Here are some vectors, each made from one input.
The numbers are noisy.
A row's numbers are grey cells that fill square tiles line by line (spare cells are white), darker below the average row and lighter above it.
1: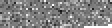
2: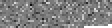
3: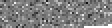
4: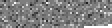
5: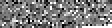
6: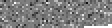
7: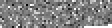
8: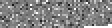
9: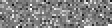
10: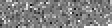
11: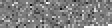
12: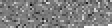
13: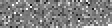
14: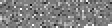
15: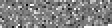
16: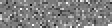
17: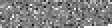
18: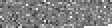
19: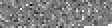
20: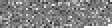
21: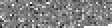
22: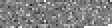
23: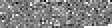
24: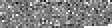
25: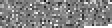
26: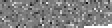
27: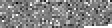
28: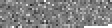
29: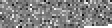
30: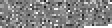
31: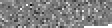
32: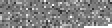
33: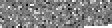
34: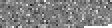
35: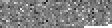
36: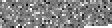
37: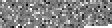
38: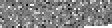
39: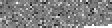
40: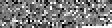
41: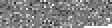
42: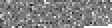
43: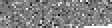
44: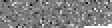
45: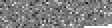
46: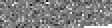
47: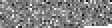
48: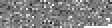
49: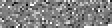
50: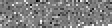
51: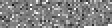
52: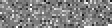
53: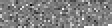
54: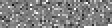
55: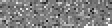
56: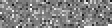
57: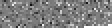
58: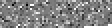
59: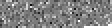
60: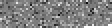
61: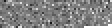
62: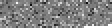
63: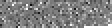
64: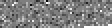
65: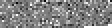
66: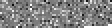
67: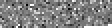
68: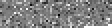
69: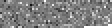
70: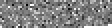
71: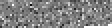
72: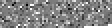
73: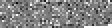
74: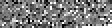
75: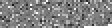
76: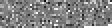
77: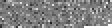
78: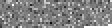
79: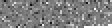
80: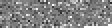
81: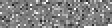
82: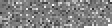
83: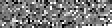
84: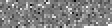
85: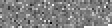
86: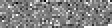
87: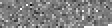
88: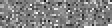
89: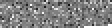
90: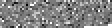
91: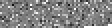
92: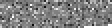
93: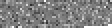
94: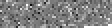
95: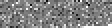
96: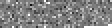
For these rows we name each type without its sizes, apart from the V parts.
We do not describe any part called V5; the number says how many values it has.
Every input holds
a list of items, each a true/false value and a value of V5.
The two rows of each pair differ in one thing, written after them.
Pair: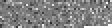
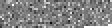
the true/false value in item 2 of the list
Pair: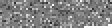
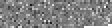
the true/false value in item 1 of the list
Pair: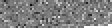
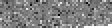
the true/false value in item 1 of the list
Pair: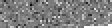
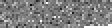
the true/false value in item 2 of the list
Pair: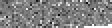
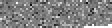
the value of V5 in item 2 of the list
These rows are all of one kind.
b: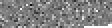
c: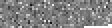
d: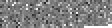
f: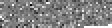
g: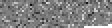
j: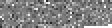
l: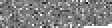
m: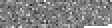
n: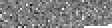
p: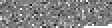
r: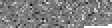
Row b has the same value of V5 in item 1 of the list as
f, l, n and p.
